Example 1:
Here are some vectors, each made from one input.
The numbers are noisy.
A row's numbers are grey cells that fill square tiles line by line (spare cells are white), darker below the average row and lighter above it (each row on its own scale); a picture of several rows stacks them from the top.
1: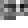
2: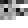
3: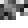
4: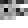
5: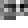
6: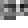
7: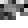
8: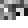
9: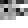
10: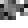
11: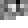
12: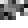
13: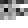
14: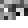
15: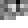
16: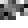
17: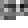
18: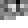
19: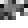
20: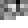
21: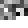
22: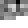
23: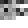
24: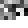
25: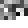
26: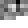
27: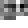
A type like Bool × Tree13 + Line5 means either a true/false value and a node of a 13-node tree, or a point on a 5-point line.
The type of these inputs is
Line5.
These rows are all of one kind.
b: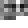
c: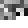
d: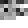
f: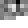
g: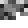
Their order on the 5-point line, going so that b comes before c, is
d, f, g, b, c.
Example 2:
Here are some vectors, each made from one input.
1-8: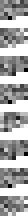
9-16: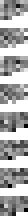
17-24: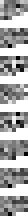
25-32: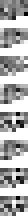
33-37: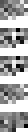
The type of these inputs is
Line5.
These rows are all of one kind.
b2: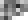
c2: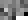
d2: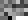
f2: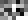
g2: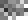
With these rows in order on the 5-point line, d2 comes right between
b2 and c2.
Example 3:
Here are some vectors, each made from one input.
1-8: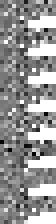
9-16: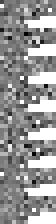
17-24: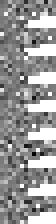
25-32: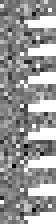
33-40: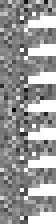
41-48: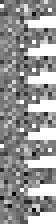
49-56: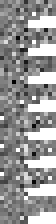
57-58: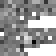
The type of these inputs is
Label6.
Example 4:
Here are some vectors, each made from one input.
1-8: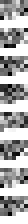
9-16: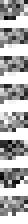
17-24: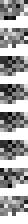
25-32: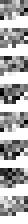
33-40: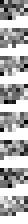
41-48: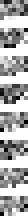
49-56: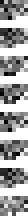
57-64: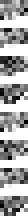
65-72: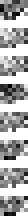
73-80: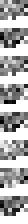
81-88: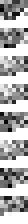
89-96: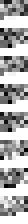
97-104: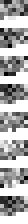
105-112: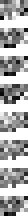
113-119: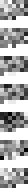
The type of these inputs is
Bool × Bool × Bool.
